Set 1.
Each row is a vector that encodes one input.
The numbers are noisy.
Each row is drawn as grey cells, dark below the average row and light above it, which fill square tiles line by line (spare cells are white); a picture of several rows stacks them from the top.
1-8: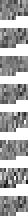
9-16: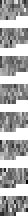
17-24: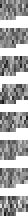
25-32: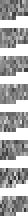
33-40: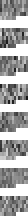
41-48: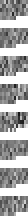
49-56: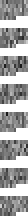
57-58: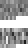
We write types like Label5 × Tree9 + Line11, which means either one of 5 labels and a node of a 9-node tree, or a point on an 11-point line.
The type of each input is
Circle11.
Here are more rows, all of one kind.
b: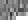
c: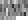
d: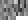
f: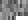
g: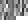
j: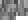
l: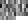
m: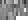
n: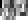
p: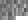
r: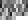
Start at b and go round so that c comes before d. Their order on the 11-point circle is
b, r, p, j, g, f, n, c, m, d, l.
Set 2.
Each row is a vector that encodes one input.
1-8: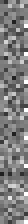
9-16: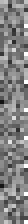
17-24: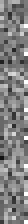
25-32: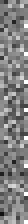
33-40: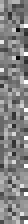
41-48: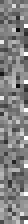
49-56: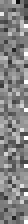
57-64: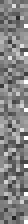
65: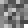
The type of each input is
Label12.
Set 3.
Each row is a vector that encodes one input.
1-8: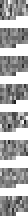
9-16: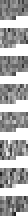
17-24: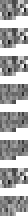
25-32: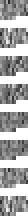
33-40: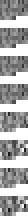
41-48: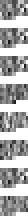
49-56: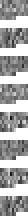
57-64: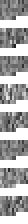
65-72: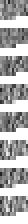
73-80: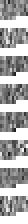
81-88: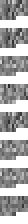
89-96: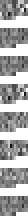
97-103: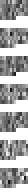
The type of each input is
Tree10.
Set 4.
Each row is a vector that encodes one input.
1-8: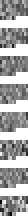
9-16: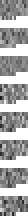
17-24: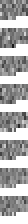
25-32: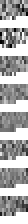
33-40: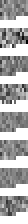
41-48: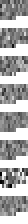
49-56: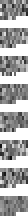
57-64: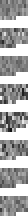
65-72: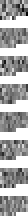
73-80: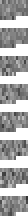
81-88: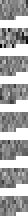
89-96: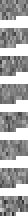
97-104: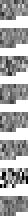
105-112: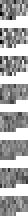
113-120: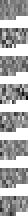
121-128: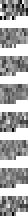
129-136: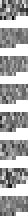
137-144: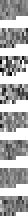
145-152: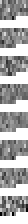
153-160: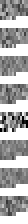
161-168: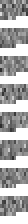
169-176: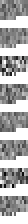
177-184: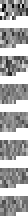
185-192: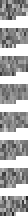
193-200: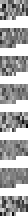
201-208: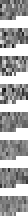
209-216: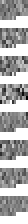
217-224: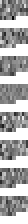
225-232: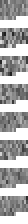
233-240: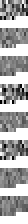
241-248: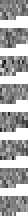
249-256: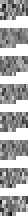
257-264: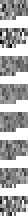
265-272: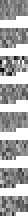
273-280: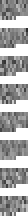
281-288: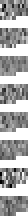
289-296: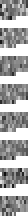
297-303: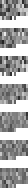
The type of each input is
Tree16.
